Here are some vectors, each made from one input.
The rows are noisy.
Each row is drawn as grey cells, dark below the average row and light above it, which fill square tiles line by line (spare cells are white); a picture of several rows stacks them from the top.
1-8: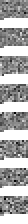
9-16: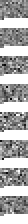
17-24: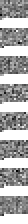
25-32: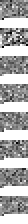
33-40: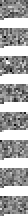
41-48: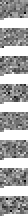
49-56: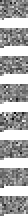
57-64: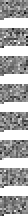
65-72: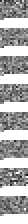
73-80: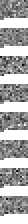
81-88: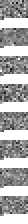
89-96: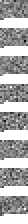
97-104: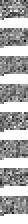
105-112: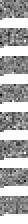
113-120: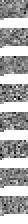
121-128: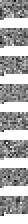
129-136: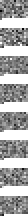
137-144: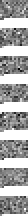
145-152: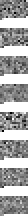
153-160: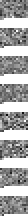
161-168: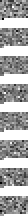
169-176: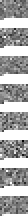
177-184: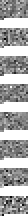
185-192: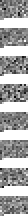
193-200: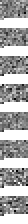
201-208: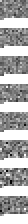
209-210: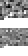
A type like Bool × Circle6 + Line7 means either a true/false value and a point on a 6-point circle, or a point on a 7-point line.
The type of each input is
Label8 × Tree8 × Tree8 + Line6 × Tree7.
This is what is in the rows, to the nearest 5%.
About 45% of them hold one of 8 labels and a node of each of two 8-node trees. The rest hold a point on a 6-point line and a node of a 7-node tree.
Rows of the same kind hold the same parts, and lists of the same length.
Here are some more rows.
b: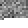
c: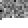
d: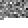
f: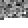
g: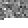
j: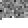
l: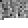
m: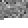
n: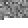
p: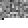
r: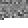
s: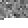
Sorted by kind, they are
b, l, m, p, r
c, d, f, g, j, n, s

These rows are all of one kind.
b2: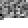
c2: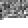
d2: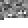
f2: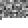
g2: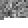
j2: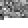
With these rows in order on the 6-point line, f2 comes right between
c2 and d2.
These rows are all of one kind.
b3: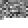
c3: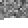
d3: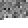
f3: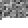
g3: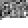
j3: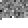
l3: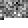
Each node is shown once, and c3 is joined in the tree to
f3 and j3.
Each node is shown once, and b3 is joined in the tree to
f3 and l3.
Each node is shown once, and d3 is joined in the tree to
g3.
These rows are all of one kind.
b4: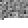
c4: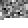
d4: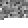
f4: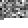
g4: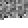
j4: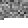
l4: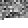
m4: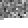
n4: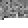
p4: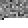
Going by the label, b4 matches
l4 and n4.
